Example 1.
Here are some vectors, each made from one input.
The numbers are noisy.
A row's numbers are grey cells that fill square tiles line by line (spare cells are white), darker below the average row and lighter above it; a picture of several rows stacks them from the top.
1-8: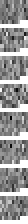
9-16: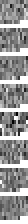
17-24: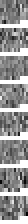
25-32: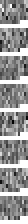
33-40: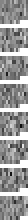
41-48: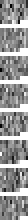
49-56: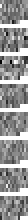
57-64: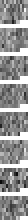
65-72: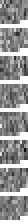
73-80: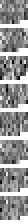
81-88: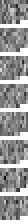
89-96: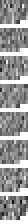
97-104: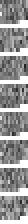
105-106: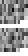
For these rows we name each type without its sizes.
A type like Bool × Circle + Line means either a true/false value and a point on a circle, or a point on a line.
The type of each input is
Line × Tree.
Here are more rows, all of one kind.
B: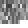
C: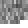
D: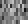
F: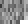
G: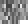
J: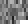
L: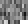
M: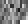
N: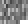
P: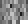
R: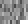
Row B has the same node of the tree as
C, F and G.
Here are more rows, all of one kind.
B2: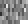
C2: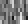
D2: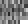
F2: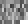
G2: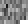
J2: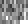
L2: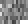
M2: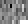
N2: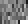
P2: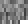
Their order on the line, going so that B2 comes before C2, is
L2, F2, B2, J2, N2, D2, G2, P2, M2, C2.
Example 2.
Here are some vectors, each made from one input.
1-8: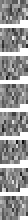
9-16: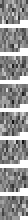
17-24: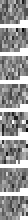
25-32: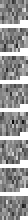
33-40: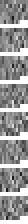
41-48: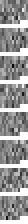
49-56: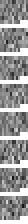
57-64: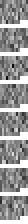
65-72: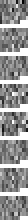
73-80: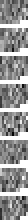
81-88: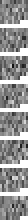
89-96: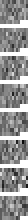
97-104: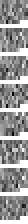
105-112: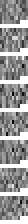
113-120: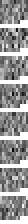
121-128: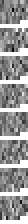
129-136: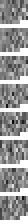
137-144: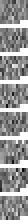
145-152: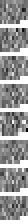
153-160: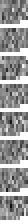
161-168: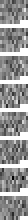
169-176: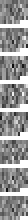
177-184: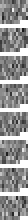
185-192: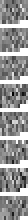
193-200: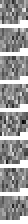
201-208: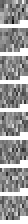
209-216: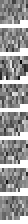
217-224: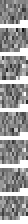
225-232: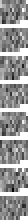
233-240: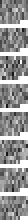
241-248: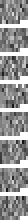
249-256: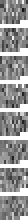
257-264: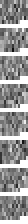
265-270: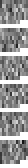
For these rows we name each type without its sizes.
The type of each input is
Bool × Bool × Bool + Tree.
